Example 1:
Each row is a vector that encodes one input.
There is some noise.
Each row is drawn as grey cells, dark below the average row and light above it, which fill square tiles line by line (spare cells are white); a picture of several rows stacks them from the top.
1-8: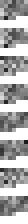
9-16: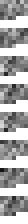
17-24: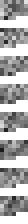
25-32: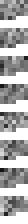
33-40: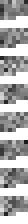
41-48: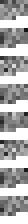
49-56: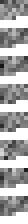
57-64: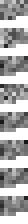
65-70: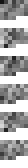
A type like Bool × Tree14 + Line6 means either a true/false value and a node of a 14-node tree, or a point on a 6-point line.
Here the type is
Line6 + Line7.
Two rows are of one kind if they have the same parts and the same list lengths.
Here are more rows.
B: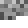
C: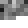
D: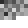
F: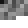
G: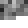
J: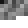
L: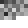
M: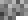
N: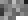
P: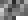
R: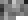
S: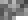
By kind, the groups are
B, C, G, M, N, R, S
D, F, J, L, P

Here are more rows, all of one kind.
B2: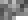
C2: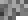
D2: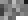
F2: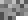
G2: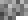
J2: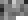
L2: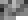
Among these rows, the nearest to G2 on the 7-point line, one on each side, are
C2 and F2.
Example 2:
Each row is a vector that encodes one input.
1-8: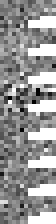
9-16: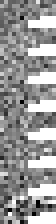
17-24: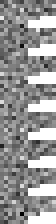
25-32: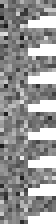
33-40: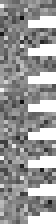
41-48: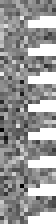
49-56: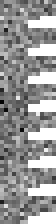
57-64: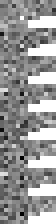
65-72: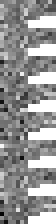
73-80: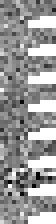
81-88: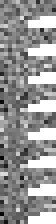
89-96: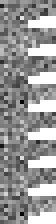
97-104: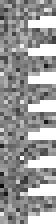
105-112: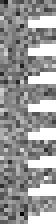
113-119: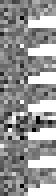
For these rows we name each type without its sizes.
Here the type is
List(Line).
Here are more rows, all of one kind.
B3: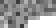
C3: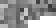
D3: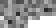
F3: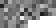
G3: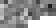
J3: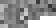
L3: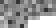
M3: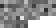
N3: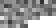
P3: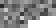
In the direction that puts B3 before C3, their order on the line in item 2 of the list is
F3, G3, D3, N3, P3, M3, L3, B3, J3, C3.
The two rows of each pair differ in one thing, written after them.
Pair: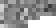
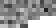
the place on the line in item 1 of the list
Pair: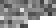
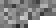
the place on the line in item 1 of the list
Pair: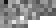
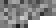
the place on the line in item 1 of the list
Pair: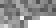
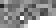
the place on the line in item 1 of the list
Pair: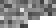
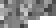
the place on the line in item 1 of the list
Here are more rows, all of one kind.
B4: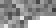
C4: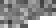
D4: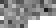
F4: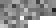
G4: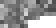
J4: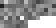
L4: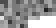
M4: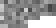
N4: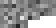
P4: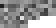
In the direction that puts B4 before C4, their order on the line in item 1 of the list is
P4, J4, N4, F4, B4, M4, G4, C4, D4, L4.
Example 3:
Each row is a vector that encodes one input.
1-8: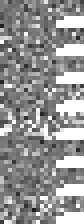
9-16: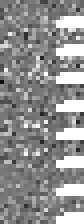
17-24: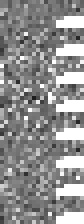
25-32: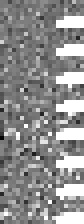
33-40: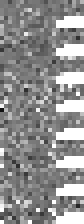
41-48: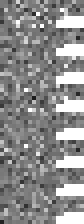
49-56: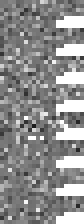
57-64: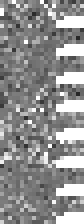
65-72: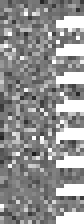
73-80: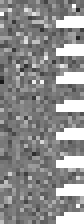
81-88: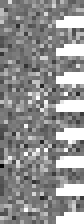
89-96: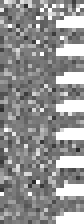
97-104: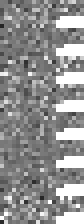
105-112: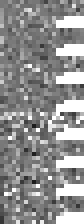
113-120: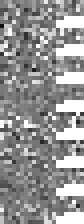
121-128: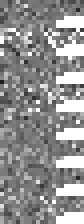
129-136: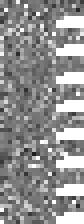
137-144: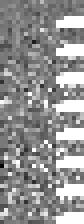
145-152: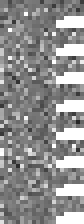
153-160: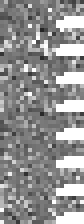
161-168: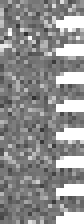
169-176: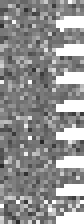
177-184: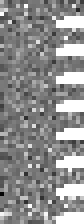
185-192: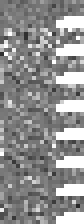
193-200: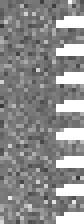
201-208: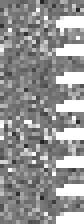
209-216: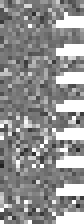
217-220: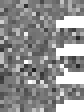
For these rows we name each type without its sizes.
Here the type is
(Circle + Unit) × Label.
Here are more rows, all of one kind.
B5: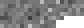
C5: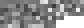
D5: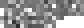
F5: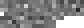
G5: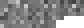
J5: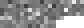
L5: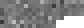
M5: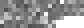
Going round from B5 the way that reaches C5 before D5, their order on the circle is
B5, M5, F5, C5, J5, D5, L5, G5.
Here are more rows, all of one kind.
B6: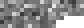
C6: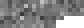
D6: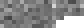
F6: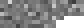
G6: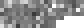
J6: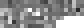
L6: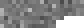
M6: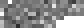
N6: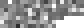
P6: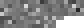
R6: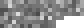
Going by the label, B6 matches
D6, F6, P6 and R6.
